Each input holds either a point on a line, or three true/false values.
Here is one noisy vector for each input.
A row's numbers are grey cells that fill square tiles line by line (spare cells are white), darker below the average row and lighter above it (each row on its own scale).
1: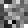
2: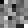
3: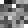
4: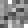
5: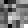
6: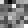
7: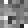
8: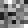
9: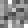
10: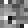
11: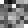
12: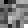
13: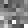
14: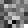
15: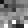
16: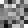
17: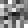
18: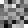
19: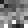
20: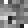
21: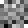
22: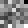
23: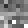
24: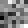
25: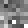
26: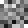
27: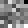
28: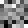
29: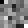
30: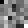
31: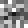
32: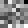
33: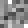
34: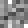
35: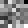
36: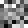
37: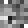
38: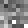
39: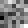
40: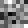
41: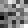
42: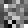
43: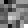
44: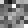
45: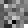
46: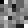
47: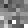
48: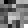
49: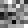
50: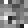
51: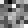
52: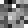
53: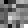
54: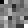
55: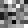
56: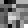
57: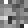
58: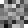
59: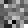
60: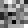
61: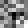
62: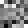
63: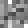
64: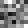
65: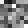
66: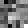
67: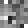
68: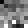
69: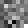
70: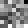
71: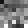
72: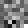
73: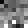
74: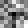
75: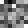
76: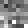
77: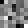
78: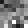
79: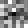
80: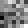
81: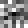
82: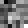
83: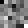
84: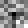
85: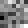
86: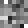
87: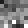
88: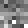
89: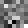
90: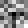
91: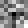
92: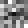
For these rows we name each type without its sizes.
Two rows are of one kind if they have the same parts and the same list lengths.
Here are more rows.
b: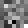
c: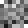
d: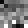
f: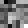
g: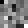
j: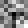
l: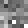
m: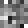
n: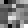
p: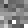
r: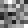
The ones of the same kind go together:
b, c, d, f, g, l, m, n, p
j, r

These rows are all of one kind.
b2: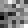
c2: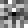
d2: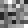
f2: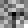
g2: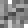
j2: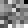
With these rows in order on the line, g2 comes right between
c2 and j2.
